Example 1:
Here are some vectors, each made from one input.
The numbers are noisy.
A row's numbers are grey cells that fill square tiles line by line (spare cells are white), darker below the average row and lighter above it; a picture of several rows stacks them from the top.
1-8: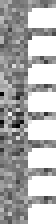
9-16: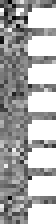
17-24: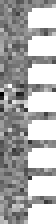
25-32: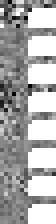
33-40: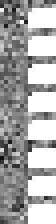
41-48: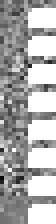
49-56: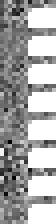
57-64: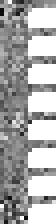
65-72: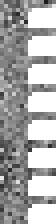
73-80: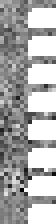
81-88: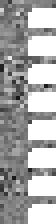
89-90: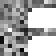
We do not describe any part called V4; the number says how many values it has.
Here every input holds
either a point on a 5-point line, or a point on a 6-point line and a value of V4.
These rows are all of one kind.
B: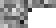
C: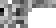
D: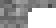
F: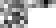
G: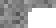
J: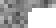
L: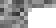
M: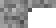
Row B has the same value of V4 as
J and M.
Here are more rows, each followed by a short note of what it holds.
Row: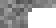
a point on a 6-point line and a value of V4
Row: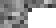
a point on a 6-point line and a value of V4
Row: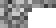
a point on a 5-point line
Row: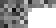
a point on a 6-point line and a value of V4
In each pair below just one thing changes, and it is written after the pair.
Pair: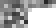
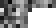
the value of V4
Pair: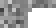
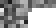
the place on the 6-point line
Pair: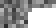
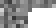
the place on the 6-point line
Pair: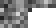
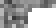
the value of V4
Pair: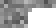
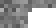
the place on the 6-point line
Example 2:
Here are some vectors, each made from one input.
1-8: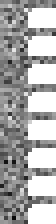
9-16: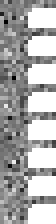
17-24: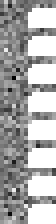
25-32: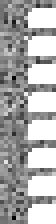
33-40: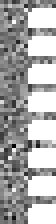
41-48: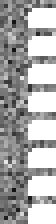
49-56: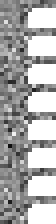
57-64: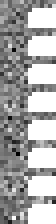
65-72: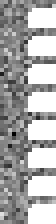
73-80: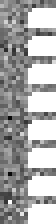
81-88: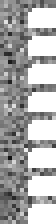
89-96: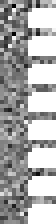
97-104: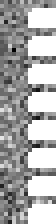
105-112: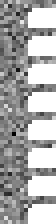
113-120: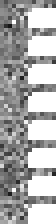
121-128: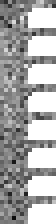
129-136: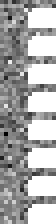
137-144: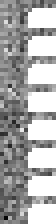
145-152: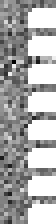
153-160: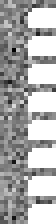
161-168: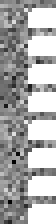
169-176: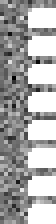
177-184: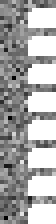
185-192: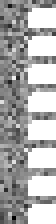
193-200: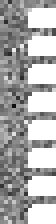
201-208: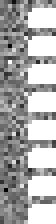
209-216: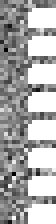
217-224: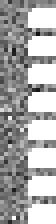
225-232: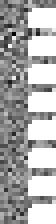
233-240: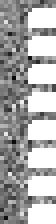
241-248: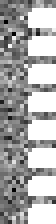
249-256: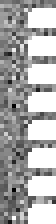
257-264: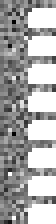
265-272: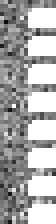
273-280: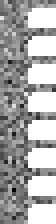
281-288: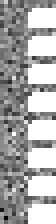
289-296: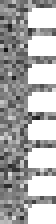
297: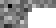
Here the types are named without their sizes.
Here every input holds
a list of points on a line.
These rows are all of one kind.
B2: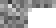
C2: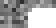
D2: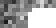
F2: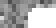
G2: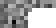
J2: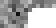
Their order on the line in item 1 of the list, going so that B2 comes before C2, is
G2, J2, B2, F2, C2, D2.
